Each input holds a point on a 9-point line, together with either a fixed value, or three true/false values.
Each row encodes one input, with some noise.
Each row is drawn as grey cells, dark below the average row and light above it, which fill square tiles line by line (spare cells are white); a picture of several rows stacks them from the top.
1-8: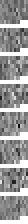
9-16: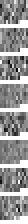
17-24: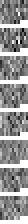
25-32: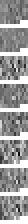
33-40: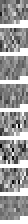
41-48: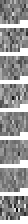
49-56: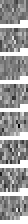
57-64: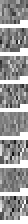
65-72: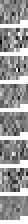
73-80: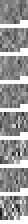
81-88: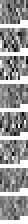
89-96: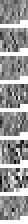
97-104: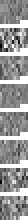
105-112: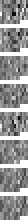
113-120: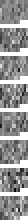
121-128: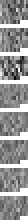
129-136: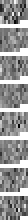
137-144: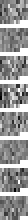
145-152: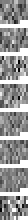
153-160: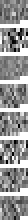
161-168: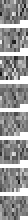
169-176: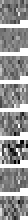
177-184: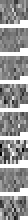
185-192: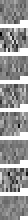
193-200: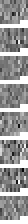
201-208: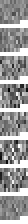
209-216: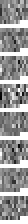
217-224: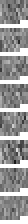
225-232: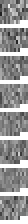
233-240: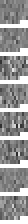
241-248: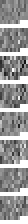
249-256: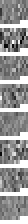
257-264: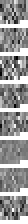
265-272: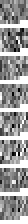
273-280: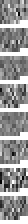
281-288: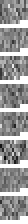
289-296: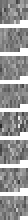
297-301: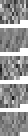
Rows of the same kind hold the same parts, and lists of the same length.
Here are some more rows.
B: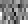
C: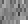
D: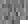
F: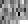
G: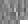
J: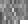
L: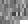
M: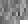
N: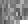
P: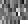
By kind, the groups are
B, D, L, M, N, P
C, F, G, J

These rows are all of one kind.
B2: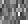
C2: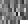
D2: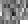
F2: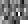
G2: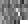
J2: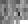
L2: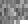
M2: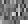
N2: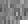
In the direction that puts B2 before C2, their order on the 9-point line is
D2, N2, B2, G2, J2, M2, C2, L2, F2.
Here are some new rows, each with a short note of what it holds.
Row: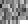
a point on a 9-point line and three true/false values
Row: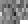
a point on a 9-point line and three true/false values
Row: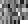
a point on a 9-point line
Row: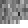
a point on a 9-point line and three true/false values
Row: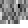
a point on a 9-point line
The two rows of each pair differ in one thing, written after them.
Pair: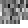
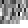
one of the three true/false values
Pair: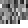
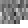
the place on the 9-point line
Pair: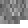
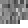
one of the three true/false values
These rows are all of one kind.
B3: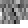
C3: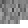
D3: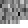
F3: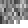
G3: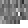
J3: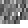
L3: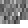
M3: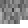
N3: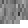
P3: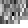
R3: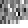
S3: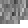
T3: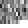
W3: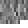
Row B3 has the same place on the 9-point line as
J3, L3, P3 and T3.
